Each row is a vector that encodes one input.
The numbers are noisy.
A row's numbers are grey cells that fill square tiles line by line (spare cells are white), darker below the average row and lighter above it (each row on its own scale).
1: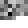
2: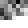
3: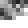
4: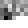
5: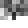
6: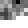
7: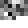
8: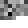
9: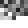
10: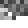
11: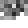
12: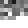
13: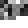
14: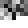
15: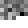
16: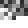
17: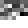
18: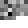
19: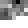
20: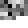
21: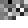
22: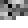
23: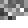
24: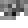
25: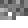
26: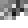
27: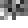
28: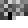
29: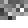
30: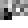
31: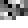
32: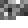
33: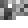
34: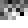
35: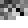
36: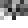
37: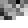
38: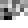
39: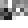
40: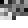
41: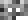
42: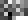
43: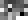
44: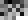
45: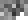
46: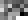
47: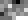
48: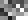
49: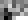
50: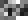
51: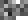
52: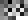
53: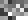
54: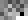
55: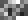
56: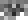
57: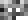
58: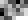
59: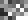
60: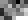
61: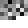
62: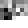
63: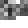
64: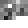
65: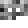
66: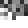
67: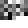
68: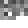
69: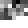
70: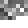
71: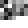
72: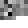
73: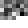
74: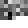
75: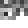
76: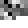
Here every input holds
either a point on an 8-point circle and a true/false value, or a fixed value.
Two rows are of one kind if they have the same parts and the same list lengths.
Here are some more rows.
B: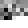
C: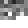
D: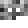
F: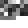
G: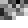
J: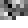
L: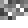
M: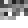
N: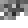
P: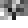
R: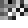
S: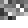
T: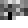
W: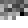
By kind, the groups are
B, C, F, G, J, L, M, N, P, R, S, T, W
D

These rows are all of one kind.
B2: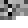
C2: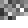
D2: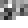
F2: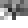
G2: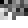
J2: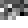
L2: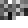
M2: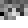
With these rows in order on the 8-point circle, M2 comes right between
C2 and J2.
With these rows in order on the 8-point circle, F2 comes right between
B2 and G2.
